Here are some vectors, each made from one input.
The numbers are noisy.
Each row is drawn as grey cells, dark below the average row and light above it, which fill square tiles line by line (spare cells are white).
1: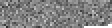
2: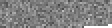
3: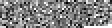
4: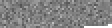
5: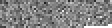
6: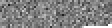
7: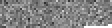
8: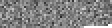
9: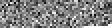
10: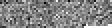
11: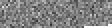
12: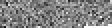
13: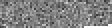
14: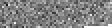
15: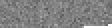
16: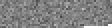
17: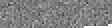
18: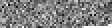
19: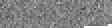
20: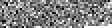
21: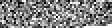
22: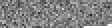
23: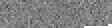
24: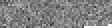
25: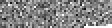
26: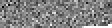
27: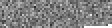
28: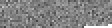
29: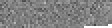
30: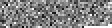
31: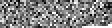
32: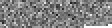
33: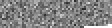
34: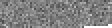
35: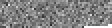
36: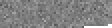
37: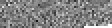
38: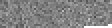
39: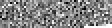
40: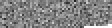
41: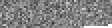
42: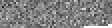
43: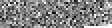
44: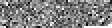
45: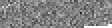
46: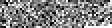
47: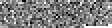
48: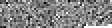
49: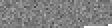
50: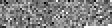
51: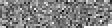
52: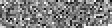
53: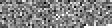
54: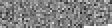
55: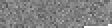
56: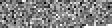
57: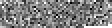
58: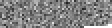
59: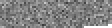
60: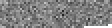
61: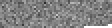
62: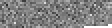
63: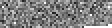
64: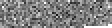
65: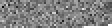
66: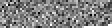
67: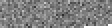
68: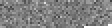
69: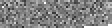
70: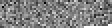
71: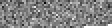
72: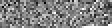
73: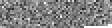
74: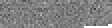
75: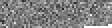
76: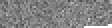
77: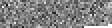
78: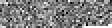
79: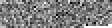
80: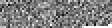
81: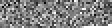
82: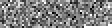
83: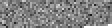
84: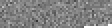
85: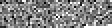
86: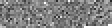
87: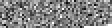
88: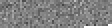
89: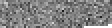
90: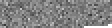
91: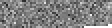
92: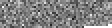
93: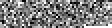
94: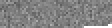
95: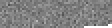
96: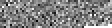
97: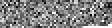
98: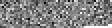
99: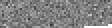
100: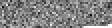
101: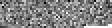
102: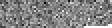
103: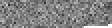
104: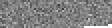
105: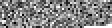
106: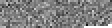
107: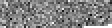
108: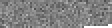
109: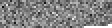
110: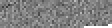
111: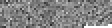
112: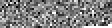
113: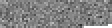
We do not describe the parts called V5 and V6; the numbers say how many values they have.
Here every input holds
a value of V6, together with either one of 4 labels, or a true/false value and a value of V5.
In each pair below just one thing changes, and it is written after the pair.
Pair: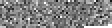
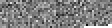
the true/false value
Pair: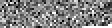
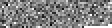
the value of V5
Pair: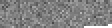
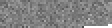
the value of V6
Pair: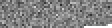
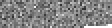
the value of V6
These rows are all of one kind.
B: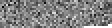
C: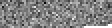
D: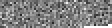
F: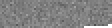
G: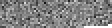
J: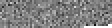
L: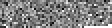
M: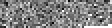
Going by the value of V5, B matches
C and M.
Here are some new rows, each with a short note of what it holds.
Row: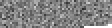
a true/false value, a value of V5 and a value of V6
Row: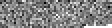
one of 4 labels and a value of V6
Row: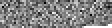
one of 4 labels and a value of V6
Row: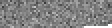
a true/false value, a value of V5 and a value of V6
